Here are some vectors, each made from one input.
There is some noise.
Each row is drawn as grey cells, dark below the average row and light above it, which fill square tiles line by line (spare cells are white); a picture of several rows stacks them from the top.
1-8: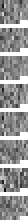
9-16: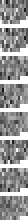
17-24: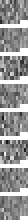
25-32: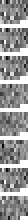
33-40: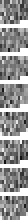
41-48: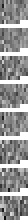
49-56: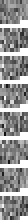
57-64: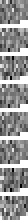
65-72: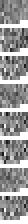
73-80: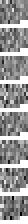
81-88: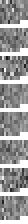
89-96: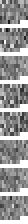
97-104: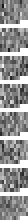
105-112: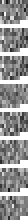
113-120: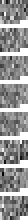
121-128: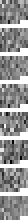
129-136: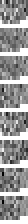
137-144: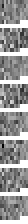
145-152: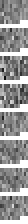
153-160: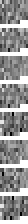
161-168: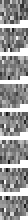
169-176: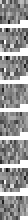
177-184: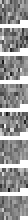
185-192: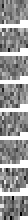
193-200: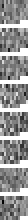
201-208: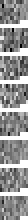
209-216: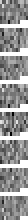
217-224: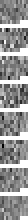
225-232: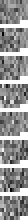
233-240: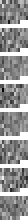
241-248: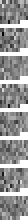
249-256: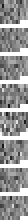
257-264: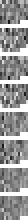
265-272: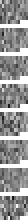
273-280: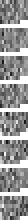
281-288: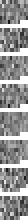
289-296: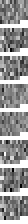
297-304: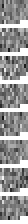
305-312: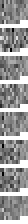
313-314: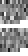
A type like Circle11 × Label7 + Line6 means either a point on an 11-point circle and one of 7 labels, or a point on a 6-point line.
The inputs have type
Bool × Line6 + Line17.
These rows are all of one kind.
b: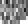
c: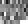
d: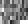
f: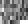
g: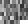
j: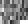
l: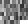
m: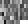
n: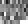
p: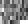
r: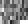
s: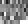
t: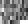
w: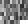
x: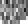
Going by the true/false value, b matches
c, n, s and x.
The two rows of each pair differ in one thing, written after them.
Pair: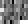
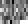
the true/false value
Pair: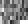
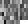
the place on the 6-point line
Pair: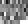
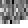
the place on the 6-point line
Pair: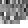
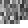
the true/false value
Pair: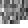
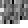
the place on the 6-point line
